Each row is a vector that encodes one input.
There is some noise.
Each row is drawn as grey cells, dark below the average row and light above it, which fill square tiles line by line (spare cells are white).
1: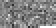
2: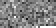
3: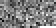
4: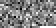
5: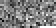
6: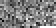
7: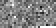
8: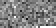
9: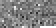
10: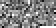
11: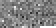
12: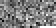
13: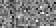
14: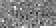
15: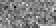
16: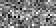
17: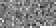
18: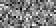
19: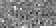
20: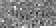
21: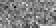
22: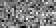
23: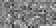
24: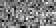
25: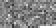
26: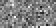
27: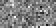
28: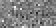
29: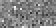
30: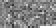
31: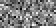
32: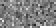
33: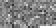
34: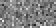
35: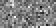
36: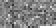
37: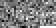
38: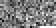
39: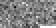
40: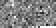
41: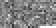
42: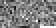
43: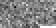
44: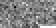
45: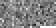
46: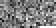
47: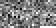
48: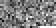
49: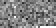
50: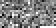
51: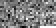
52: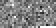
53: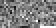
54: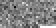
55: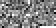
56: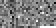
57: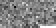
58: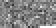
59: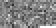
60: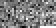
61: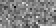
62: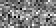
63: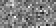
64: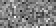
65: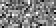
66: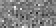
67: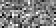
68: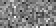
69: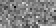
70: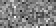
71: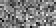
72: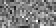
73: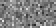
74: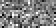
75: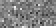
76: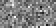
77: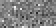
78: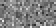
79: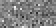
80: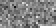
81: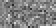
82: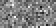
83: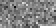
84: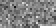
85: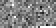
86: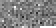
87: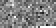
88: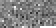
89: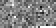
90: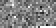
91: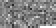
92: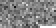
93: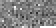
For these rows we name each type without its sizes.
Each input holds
a point on a line and a true/false value.
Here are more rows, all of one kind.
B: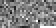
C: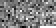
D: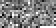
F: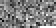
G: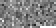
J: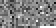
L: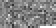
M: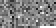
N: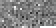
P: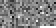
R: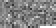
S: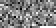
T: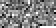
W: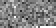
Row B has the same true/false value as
C, D and G.
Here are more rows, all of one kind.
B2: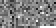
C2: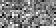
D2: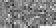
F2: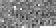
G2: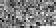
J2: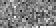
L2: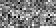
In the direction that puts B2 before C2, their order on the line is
J2, F2, D2, B2, G2, L2, C2.
